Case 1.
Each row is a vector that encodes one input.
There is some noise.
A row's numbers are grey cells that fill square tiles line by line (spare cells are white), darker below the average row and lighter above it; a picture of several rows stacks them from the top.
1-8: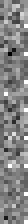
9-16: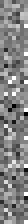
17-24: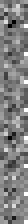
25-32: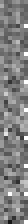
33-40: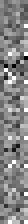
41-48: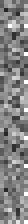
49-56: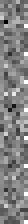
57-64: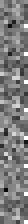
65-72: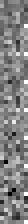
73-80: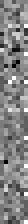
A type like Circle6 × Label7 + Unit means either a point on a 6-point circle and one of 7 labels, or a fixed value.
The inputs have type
Bool × Bool × Bool + Unit.
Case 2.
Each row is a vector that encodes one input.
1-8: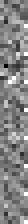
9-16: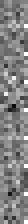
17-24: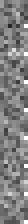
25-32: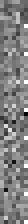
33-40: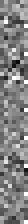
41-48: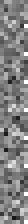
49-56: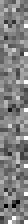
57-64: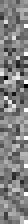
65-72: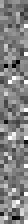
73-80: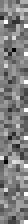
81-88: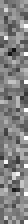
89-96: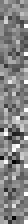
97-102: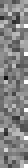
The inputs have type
Bool × Bool × Bool + Unit.
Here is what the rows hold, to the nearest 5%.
About 5% of them hold a fixed value. The rest hold three true/false values.
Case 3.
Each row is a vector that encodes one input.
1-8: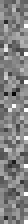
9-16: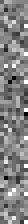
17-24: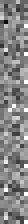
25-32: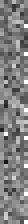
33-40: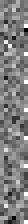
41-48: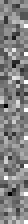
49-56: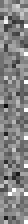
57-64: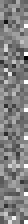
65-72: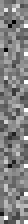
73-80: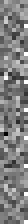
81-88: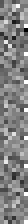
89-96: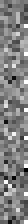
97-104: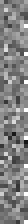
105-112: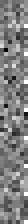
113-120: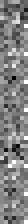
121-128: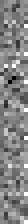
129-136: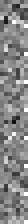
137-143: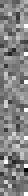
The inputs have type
Bool × Bool × Bool + Unit.
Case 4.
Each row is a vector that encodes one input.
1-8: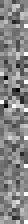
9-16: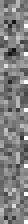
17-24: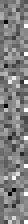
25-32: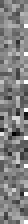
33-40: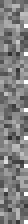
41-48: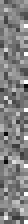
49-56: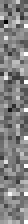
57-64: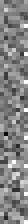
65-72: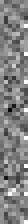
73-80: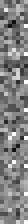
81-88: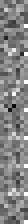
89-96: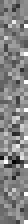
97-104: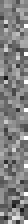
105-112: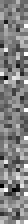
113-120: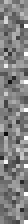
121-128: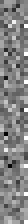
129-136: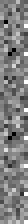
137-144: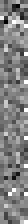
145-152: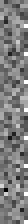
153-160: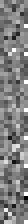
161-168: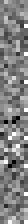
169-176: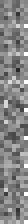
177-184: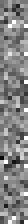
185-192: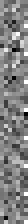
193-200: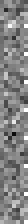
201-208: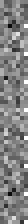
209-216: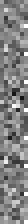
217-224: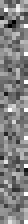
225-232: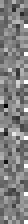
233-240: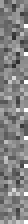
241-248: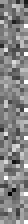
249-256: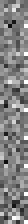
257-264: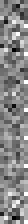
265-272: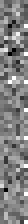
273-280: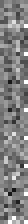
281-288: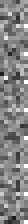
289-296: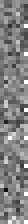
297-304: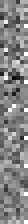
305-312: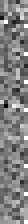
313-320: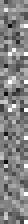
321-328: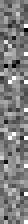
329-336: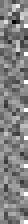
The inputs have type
Bool × Bool × Bool + Unit.
